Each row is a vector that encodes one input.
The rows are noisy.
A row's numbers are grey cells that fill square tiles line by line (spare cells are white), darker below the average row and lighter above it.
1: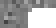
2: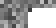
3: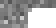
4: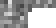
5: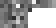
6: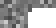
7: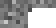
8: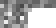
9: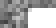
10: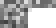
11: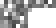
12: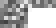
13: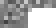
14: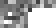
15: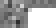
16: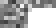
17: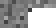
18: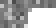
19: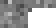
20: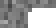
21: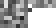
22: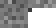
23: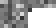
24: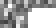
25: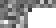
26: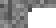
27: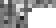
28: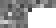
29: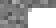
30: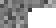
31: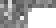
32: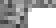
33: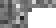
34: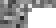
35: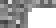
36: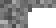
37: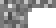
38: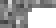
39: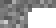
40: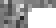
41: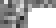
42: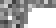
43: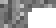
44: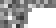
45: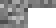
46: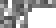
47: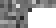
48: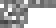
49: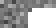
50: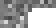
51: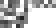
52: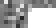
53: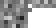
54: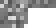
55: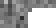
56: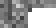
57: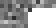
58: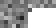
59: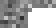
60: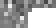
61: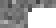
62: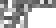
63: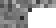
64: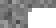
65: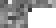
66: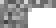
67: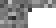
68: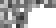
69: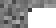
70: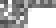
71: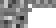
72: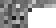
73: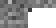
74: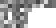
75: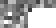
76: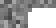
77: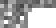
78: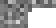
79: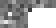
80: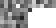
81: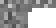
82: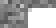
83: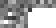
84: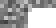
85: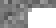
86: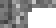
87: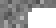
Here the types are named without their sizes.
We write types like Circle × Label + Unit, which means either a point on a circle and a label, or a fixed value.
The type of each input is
Bool × (Tree + Unit).
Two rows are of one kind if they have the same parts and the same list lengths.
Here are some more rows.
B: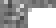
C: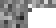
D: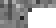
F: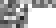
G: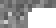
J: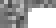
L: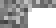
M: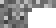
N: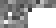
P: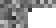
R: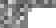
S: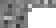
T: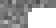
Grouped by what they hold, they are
B, C, D, F, G, J, M, N, P, S, T
L, R

